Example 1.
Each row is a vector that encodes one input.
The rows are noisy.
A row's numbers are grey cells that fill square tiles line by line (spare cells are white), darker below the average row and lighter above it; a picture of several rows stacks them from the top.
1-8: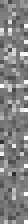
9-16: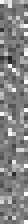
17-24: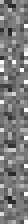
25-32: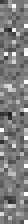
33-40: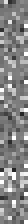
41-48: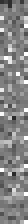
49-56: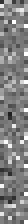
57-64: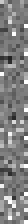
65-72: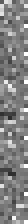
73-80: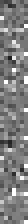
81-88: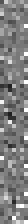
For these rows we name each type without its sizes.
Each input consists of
a point on a line.
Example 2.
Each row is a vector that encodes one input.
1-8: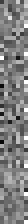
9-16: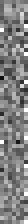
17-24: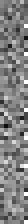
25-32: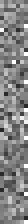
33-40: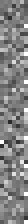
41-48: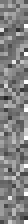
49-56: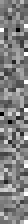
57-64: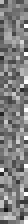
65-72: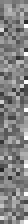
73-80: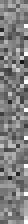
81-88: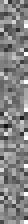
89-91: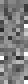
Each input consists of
a point on a 14-point line.
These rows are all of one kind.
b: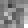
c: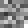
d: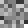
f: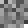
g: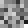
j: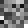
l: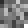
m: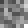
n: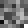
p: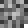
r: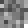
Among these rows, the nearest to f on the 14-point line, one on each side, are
d and n.
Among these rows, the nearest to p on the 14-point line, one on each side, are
g and l.
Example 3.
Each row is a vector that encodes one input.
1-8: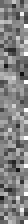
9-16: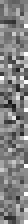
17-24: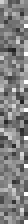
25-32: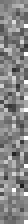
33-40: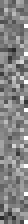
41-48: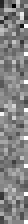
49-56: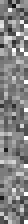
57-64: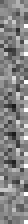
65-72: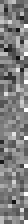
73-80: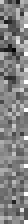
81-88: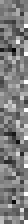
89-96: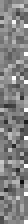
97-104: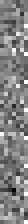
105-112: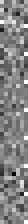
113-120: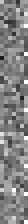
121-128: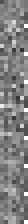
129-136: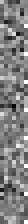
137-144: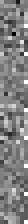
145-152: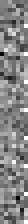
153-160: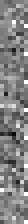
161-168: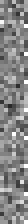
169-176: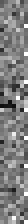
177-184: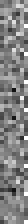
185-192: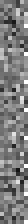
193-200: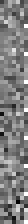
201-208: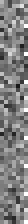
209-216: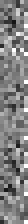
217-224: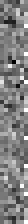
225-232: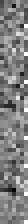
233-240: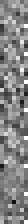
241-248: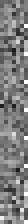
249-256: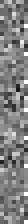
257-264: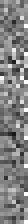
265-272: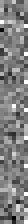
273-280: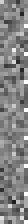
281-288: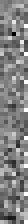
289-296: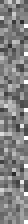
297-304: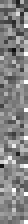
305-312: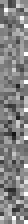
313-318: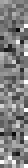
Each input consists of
a point on an 11-point line.
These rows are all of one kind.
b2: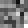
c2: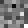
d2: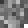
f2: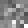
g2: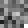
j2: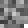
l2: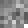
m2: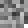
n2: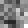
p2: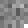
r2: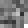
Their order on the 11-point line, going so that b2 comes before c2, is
n2, b2, r2, g2, j2, p2, l2, f2, d2, m2, c2.
